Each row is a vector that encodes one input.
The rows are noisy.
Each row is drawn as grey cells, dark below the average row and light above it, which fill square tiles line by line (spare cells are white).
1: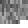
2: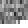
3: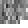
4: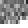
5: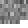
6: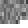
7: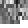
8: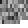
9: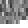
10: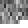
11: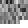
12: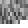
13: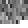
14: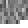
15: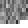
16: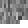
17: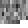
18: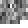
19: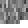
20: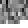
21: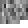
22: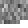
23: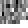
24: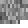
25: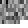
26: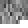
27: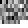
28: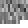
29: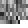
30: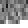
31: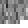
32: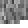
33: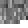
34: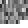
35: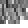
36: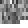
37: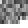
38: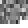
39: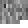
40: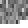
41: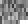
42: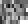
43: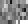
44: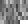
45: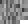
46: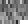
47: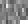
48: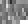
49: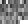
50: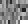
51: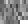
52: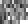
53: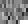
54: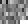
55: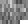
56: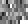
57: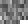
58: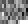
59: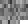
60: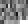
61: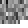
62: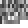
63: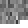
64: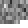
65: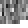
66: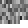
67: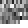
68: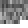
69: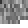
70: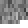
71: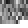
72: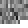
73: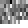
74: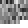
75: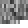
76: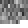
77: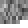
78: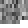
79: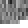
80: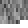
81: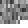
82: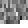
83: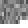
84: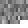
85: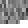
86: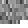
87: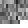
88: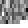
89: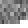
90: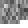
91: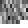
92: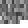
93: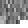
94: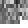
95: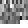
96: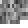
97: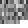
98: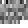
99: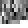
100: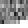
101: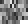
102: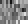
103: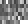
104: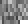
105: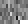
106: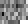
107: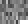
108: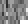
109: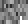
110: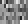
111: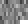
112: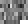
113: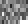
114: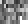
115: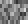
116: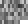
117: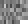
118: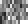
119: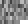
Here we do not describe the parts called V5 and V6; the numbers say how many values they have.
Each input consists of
a value of V5, together with either a point on a 4-point line and a true/false value, or a value of V6.
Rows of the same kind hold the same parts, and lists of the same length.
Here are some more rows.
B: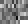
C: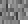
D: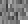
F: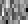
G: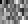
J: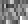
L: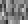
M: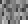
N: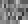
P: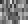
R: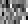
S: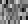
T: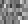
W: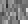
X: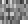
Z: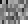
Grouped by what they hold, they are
B, C, D, G, J, M, P, R, S, T, W, Z
F, L, N, X

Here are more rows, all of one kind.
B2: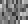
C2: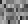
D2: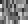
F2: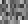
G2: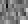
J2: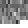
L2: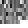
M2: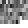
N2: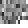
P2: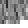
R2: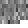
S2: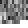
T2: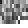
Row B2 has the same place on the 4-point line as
G2 and M2.
